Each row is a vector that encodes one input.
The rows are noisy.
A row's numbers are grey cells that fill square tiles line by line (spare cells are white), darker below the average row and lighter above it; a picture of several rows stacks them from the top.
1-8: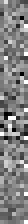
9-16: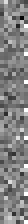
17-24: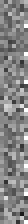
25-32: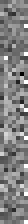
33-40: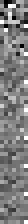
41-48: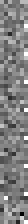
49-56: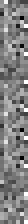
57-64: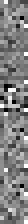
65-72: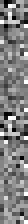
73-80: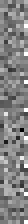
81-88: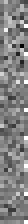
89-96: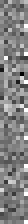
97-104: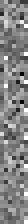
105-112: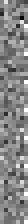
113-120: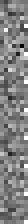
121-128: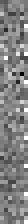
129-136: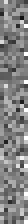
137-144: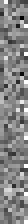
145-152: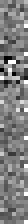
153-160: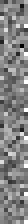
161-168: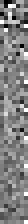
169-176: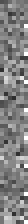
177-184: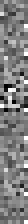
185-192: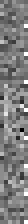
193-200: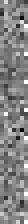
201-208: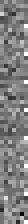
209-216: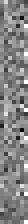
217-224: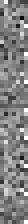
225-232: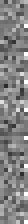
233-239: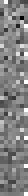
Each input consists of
a list of up to three points on a 7-point line.
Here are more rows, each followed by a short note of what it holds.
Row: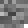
a list of two items
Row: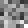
a list of one item
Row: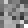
a list of one item
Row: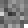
a list of two items
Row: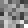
a list of one item
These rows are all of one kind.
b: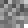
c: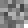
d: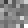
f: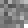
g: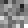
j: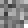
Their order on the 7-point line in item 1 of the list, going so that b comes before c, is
g, d, b, f, j, c.
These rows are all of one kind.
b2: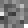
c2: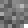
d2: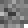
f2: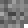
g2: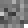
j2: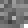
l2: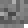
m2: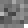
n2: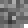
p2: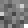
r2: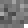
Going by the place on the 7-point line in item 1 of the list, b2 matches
c2, j2 and p2.
